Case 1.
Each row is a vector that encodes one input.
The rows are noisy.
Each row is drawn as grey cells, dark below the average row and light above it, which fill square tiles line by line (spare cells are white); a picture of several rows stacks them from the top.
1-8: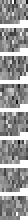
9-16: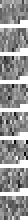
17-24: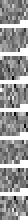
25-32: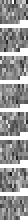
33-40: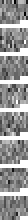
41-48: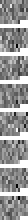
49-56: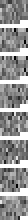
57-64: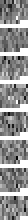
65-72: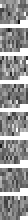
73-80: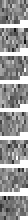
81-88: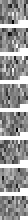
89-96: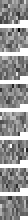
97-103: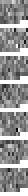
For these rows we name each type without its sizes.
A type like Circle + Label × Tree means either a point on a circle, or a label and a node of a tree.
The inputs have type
(Bool × Bool × Bool × Bool + Unit) × Label × Label.
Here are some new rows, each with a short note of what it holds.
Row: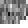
two labels and four true/false values
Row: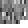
two labels and four true/false values
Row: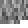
two labels and four true/false values
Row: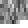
two labels and four true/false values
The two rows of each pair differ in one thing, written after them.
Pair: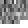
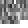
one of the four true/false values
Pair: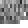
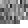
one of the four true/false values
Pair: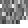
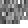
one of the two labels
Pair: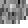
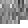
one of the two labels
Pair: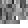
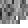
one of the four true/false values
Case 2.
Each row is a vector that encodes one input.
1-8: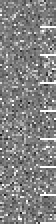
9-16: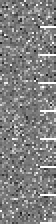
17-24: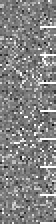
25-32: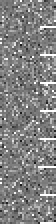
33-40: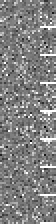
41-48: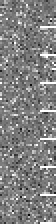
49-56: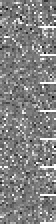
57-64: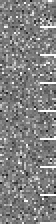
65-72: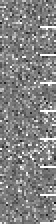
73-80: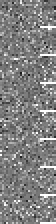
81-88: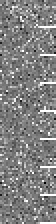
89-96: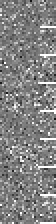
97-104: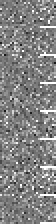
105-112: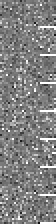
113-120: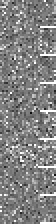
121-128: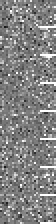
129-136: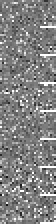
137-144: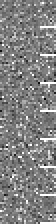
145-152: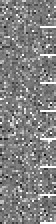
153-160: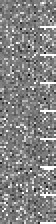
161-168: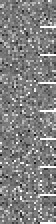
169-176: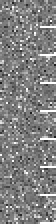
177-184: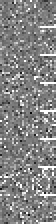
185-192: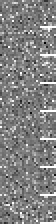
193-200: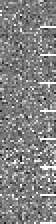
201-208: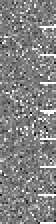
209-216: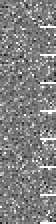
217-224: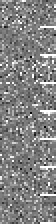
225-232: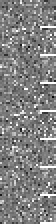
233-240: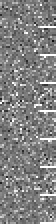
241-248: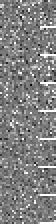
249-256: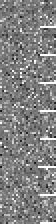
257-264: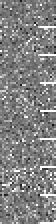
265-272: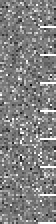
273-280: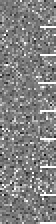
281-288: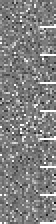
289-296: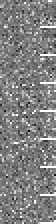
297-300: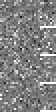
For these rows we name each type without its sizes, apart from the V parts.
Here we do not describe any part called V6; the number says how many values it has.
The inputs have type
Label × (Tree × V6 + Unit).
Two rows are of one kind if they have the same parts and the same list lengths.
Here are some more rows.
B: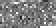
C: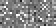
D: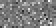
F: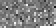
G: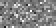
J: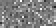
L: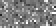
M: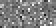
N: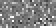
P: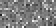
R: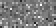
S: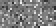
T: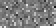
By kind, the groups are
B, D, F, J, M, N, R, S, T
C, G, L, P

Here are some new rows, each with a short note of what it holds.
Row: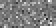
a label
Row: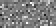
a label, a node of a tree and a value of V6
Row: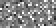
a label, a node of a tree and a value of V6
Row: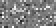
a label, a node of a tree and a value of V6
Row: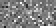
a label, a node of a tree and a value of V6
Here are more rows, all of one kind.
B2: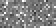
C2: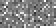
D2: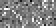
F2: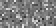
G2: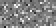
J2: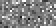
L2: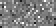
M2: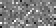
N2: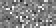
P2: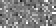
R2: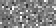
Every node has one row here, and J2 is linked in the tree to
C2 and P2.
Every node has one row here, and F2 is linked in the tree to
N2.
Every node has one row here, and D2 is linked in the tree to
N2.
